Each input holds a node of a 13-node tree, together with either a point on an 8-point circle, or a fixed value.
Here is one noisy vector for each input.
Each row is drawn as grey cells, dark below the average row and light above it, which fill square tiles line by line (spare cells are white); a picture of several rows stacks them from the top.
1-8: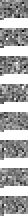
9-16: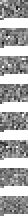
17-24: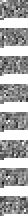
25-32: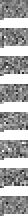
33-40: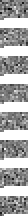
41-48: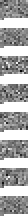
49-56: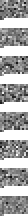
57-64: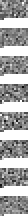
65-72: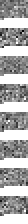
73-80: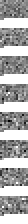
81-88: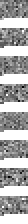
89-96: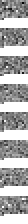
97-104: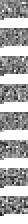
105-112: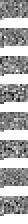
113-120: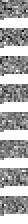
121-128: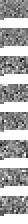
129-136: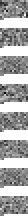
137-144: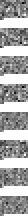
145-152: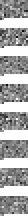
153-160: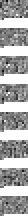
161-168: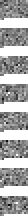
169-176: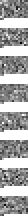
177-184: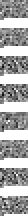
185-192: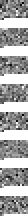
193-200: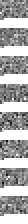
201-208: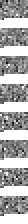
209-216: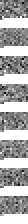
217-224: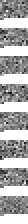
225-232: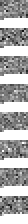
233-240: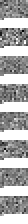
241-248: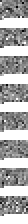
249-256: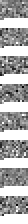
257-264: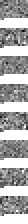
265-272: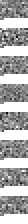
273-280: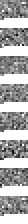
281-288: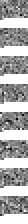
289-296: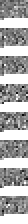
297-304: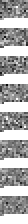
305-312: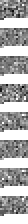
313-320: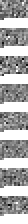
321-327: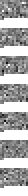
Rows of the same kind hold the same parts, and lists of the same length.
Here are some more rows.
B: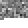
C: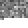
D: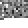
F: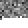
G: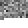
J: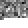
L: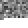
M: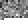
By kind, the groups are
B, C, G, M
D, F, J, L

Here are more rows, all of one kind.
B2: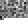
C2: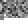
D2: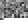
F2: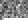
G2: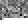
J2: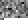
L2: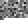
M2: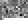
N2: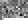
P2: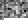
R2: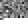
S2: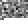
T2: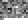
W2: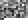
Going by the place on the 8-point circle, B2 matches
F2, M2 and N2.
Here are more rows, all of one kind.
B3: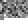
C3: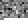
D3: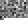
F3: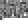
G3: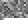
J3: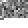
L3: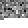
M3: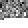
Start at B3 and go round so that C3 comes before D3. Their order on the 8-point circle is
B3, J3, C3, L3, M3, F3, D3, G3.
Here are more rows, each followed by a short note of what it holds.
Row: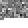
a node of a 13-node tree
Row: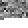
a point on an 8-point circle and a node of a 13-node tree
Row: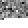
a point on an 8-point circle and a node of a 13-node tree
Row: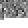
a node of a 13-node tree
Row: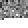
a node of a 13-node tree
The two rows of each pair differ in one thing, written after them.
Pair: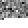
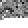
the node of the tree
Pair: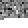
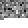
the place on the 8-point circle
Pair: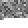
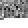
the place on the 8-point circle
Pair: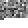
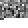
the place on the 8-point circle
